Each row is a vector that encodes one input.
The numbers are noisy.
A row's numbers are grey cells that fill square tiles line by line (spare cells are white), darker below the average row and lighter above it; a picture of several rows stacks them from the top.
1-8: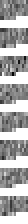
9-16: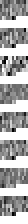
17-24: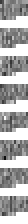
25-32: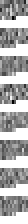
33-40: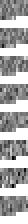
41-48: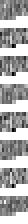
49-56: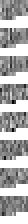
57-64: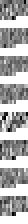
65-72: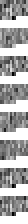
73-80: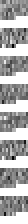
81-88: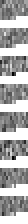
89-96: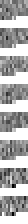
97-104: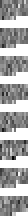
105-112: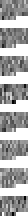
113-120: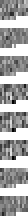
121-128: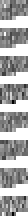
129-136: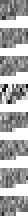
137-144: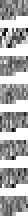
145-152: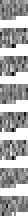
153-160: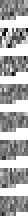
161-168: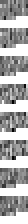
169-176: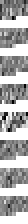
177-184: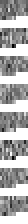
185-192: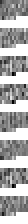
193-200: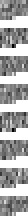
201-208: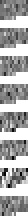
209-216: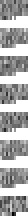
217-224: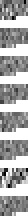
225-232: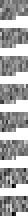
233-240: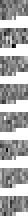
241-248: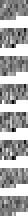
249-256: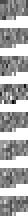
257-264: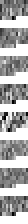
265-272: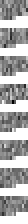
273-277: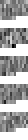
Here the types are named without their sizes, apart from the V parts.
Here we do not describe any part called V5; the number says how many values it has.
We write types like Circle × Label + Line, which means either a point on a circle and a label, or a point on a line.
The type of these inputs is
List(Line × (Line + V5)).
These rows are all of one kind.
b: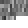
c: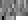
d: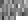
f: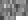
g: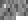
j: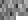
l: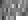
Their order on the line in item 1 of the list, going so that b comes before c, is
b, c, l, d, j, g, f.
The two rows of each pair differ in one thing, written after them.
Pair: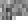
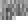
the place on one of the two lines in item 1 of the list
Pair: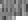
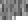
the value of V5 in item 2 of the list
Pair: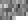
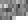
the place on the line in item 2 of the list
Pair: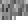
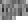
the place on the line in item 2 of the list
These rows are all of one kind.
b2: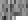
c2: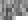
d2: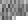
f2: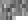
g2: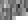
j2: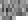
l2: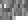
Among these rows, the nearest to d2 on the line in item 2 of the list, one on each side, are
b2 and f2.
